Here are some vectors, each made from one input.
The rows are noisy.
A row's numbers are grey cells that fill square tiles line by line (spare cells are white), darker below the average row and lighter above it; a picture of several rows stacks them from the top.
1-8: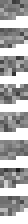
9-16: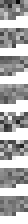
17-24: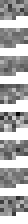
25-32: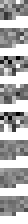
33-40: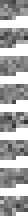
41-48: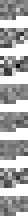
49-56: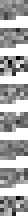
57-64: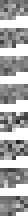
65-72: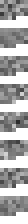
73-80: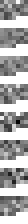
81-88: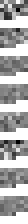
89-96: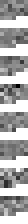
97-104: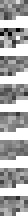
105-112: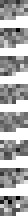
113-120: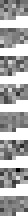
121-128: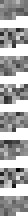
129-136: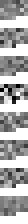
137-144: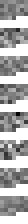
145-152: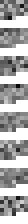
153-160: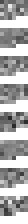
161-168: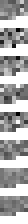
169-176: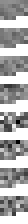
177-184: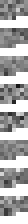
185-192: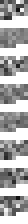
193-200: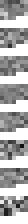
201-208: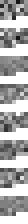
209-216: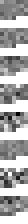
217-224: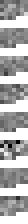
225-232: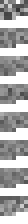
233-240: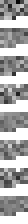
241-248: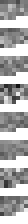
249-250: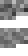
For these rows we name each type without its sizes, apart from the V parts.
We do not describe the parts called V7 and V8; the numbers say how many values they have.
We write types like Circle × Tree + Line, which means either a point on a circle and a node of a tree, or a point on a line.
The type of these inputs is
List(Line) + V7 × V8.
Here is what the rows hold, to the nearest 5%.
About 35% of them hold a value of V7 and a value of V8. The rest are lists of points on a line.
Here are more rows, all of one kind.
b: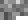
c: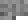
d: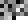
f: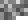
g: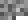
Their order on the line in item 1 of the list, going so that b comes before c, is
g, b, d, f, c.
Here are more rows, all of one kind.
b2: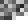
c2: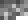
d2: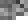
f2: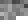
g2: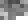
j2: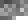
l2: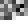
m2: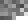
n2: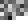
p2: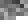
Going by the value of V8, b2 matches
d2, l2, m2 and p2.
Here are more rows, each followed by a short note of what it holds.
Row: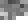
a value of V7 and a value of V8
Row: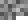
a list of two items
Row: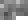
a list of one item
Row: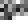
the empty list
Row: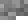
a list of one item
